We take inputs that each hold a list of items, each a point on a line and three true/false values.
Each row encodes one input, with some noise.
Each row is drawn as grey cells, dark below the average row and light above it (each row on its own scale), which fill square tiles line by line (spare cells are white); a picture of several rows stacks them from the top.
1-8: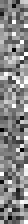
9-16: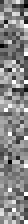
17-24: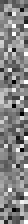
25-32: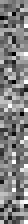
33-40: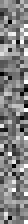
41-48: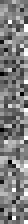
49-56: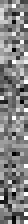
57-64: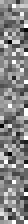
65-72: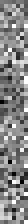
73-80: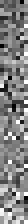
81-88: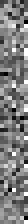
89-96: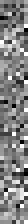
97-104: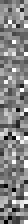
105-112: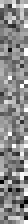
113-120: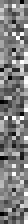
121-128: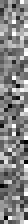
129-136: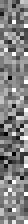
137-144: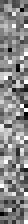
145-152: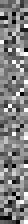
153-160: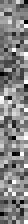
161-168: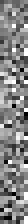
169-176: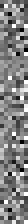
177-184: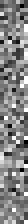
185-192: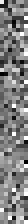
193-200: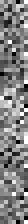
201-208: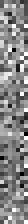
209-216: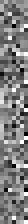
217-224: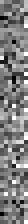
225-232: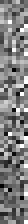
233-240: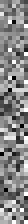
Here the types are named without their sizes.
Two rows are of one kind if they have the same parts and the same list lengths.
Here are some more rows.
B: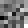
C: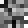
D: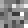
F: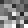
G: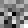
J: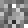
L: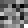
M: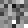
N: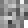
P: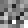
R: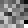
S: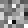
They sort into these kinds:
B, L
C
D, F, G, J, M, N, P, R, S

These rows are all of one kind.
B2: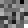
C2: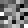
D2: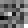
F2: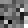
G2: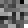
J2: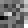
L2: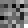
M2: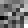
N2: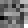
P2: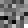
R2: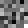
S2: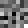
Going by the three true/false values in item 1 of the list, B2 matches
P2, R2 and S2.
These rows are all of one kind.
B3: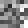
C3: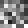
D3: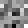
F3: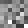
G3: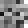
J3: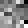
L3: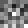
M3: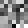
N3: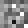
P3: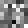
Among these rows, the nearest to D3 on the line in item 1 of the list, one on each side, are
F3 and J3.
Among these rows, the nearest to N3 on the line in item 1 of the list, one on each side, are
F3 and G3.
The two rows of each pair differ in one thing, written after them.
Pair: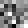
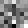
the place on the line in item 2 of the list
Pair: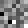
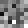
the place on the line in item 2 of the list
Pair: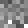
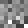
the place on the line in item 2 of the list
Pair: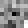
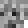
the place on the line in item 2 of the list
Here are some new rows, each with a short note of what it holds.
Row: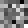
a list of two items
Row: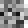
a list of two items
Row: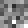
a list of two items
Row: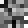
the empty list
